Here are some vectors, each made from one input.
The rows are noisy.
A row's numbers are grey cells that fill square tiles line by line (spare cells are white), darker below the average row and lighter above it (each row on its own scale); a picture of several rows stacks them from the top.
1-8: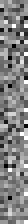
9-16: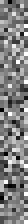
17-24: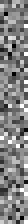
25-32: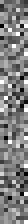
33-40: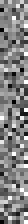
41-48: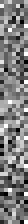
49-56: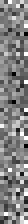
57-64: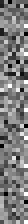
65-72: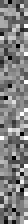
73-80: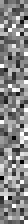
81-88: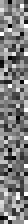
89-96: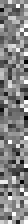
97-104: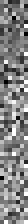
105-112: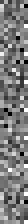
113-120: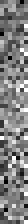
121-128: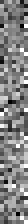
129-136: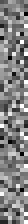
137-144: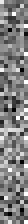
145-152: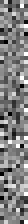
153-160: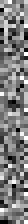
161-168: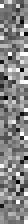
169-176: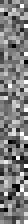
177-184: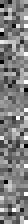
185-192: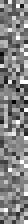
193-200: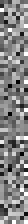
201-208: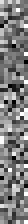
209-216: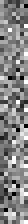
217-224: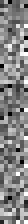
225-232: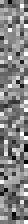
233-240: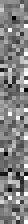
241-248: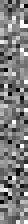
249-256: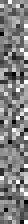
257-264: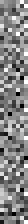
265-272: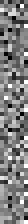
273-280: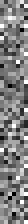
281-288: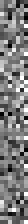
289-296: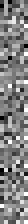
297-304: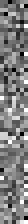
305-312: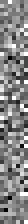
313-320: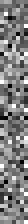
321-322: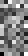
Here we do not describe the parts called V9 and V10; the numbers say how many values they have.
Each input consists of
either a point on a 5-point circle and a point on a 16-point circle, or a value of V9 and a value of V10.
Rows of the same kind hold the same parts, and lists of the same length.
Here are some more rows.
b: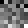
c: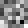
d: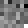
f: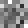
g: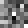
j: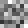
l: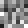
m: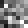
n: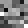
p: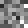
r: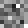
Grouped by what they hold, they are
b, d, g, l, m, n, p
c, f, j, r

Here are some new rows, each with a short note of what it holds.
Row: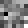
a point on a 5-point circle and a point on a 16-point circle
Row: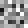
a value of V9 and a value of V10
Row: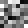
a point on a 5-point circle and a point on a 16-point circle
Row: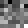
a point on a 5-point circle and a point on a 16-point circle
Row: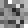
a value of V9 and a value of V10
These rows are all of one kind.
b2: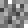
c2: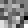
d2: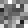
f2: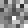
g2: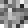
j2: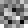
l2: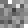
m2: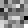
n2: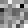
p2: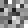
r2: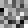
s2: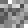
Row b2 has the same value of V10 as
f2, l2 and p2.
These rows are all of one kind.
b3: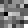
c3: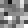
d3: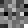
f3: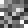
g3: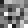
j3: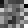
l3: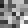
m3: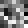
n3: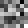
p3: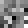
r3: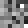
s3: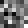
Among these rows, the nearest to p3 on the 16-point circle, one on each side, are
f3 and g3.
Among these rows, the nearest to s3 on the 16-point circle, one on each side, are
d3 and j3.
